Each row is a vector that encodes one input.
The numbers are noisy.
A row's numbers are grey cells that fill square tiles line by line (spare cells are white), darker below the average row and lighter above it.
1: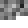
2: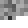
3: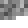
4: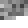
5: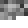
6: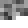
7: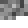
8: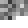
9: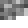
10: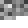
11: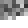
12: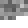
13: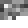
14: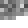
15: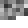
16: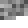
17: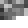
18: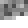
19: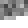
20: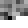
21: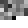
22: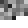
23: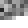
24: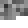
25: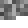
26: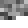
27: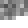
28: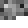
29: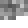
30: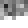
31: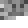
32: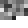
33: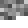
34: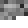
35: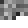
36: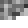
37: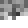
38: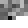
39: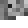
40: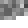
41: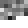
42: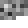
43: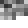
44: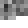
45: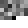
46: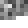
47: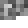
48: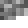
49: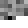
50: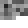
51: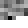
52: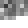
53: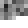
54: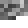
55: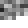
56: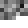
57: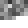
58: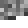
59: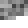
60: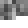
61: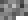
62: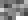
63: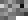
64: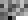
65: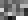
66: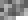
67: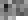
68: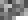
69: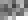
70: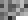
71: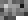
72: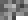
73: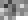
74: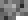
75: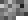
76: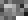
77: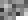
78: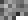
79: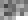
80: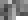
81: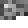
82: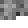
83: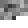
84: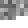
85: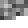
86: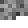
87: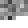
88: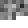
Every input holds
a true/false value, together with either a point on a 7-point line, or a node of a 7-node tree.
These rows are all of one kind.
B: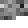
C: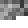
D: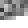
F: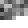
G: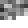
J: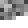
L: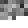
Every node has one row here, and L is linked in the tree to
C.
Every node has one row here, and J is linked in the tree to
B and D.
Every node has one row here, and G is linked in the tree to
F.
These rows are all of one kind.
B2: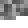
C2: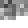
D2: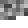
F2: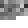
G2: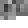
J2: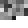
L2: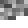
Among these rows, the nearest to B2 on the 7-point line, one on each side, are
F2 and G2.
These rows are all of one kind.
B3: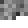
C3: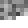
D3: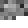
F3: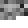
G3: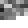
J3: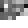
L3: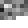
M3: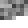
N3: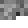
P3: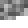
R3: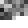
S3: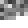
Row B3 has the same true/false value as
D3, F3 and N3.
